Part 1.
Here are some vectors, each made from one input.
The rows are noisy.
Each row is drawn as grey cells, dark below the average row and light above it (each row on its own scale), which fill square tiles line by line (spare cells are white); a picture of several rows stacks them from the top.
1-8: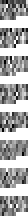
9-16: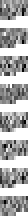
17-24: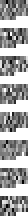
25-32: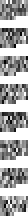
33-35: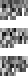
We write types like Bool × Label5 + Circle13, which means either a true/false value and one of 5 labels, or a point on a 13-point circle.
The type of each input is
Bool × Bool × Bool.
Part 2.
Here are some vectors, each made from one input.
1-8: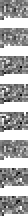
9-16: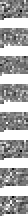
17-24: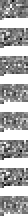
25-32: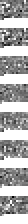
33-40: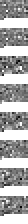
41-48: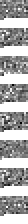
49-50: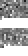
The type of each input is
Label6.
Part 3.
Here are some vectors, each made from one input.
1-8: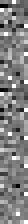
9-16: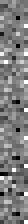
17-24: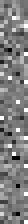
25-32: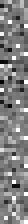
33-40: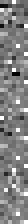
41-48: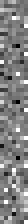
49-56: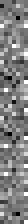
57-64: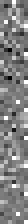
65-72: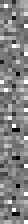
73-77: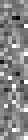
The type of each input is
Bool × Bool × Bool × Bool.
